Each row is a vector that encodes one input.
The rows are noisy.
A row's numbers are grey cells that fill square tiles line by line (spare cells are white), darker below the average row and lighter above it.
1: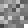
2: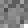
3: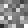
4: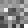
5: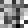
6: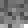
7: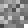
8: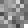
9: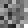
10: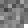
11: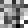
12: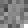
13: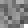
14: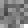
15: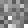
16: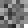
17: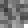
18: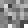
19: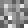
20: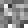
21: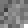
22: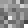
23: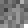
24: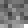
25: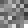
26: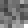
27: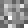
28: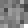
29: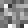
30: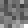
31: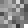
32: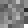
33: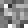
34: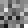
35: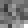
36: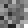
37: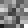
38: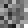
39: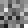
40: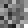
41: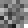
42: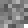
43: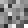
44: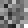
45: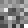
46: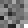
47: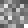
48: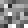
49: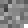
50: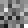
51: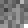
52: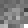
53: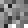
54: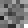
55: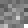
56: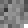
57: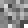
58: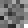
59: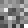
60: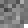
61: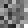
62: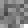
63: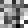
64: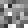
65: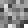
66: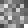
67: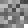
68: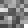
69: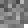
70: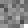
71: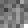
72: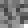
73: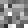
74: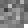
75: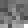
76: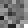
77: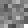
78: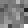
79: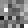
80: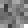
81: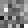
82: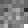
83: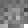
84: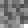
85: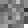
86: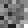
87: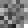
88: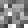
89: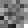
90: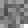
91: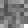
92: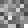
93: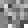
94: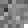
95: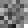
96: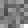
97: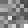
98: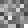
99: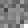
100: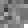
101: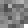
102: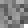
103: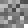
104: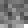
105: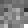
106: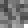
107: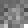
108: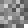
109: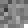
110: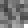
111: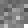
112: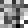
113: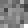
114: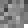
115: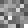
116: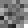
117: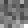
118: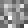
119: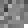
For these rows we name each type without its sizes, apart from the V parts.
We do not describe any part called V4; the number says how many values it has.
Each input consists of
a list of items, each either a point on a line, or a true/false value and a value of V4.
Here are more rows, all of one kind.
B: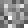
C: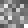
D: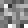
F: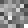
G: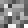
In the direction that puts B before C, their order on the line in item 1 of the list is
G, D, B, F, C.
